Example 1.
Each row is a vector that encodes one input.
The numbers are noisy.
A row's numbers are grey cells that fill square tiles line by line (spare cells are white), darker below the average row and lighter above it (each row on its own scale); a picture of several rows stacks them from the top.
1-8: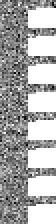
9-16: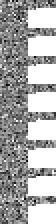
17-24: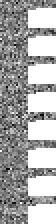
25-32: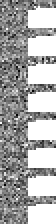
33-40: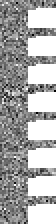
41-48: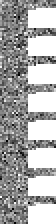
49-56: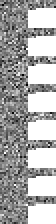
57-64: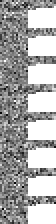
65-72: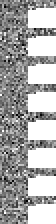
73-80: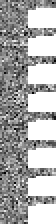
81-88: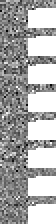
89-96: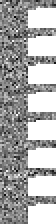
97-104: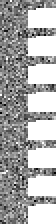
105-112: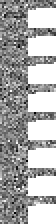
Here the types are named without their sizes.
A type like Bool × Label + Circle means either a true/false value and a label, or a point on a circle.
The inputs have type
(Circle + Unit) × Line.
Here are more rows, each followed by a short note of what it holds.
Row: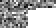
a point on a line
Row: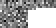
a point on a line
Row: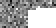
a point on a circle and a point on a line
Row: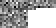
a point on a line
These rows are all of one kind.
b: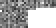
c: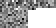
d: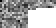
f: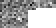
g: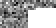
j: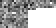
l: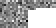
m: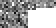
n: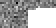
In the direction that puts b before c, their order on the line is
b, f, j, c, d, n, l, g, m.
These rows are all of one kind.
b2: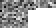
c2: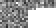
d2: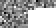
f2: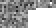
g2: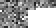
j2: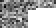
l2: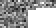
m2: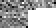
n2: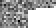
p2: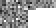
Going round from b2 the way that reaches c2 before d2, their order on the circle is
b2, g2, m2, n2, c2, p2, d2, l2, f2, j2.
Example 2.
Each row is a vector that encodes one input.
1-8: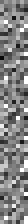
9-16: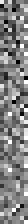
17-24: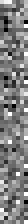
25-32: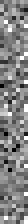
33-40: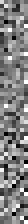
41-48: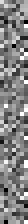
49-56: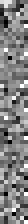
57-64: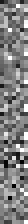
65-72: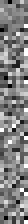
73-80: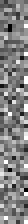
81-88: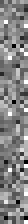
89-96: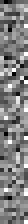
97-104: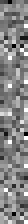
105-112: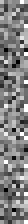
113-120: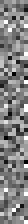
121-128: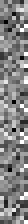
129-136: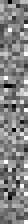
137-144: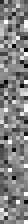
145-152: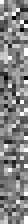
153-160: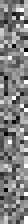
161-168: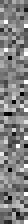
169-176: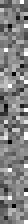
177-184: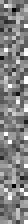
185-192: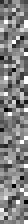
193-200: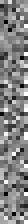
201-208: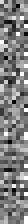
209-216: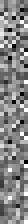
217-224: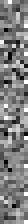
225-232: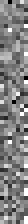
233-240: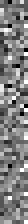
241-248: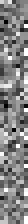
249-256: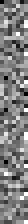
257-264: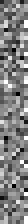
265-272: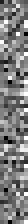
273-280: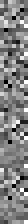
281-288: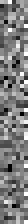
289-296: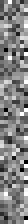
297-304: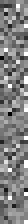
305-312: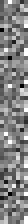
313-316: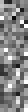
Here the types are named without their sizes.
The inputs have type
List(Line).
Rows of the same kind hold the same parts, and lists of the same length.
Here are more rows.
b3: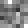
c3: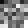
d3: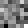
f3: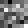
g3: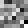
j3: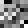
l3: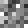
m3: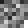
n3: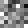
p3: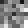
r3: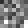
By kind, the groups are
b3, c3, m3, p3, r3
d3, f3, g3, j3
l3, n3

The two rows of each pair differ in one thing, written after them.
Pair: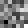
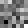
the place on the line in item 1 of the list
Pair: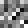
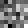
the place on the line in item 1 of the list
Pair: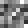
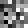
the place on the line in item 1 of the list
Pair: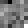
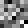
the place on the line in item 1 of the list
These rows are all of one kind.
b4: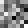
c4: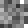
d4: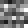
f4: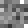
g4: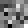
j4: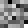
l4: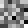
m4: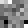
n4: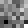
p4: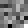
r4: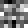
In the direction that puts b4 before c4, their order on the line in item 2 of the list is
b4, m4, n4, l4, j4, d4, r4, c4, f4, p4, g4.
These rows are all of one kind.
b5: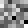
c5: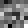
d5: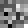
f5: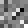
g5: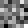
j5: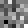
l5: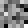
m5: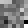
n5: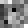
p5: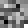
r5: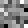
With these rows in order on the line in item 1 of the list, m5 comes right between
j5 and p5.
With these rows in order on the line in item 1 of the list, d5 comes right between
c5 and j5.
